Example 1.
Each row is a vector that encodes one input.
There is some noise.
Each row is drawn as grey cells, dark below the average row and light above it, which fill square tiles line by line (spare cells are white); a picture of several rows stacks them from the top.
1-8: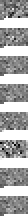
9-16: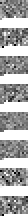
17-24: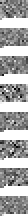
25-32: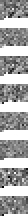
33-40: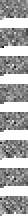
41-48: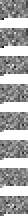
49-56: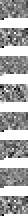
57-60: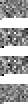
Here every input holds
a node of an 8-node tree and a true/false value.
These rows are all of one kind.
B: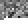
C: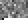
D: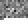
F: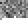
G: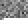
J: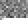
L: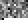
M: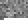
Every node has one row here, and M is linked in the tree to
C, D and G.
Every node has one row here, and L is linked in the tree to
C.
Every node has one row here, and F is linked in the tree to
J.
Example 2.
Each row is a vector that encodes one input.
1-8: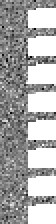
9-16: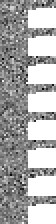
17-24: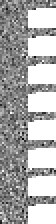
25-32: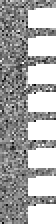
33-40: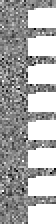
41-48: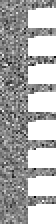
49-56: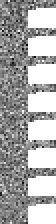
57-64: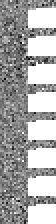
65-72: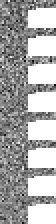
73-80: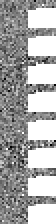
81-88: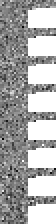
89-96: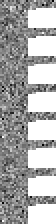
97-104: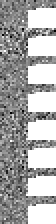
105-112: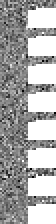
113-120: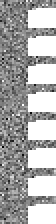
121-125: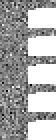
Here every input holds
either a point on a 14-point line, or four true/false values.
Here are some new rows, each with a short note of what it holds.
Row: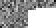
a point on a 14-point line
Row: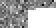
four true/false values
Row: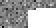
four true/false values
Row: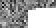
a point on a 14-point line
